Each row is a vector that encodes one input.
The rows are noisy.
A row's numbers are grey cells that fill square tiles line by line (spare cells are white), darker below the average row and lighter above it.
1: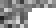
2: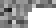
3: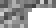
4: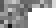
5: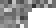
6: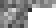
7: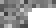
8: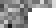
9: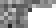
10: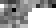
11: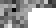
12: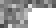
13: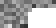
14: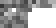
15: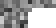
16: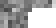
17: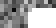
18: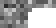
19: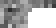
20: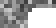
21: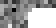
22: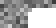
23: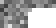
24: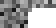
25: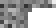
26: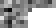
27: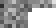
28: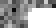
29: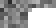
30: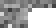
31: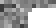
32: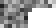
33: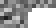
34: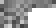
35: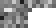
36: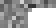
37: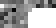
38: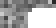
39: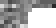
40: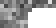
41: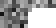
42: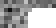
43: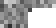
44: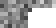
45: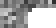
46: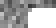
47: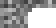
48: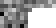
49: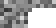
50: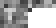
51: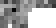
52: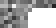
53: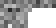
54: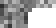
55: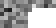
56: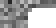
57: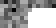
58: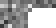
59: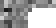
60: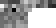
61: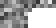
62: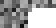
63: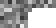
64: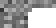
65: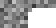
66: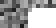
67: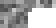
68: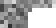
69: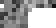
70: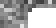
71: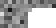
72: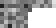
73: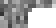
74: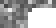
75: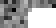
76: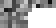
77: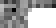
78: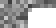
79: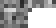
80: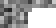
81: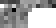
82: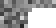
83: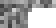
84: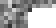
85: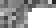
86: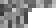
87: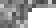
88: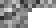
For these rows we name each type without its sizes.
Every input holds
a point on a line, together with either a point on a line, or three true/false values.
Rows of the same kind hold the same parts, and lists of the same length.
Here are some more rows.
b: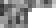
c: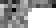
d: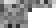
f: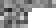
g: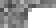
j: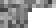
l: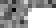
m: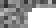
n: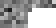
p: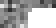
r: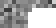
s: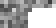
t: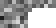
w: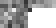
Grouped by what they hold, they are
b, d, f, j, n, r, s, w
c, g, l, m, p, t

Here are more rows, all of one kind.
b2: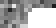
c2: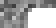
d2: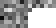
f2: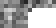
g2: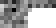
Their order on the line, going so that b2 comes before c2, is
g2, b2, c2, f2, d2.
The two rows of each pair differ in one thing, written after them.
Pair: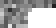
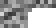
the place on the line
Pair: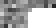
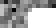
the place on the line
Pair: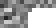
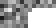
one of the three true/false values
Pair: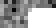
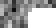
one of the three true/false values
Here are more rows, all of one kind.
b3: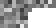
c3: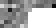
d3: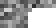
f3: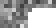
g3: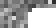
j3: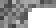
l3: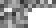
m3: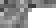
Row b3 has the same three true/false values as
c3 and f3.
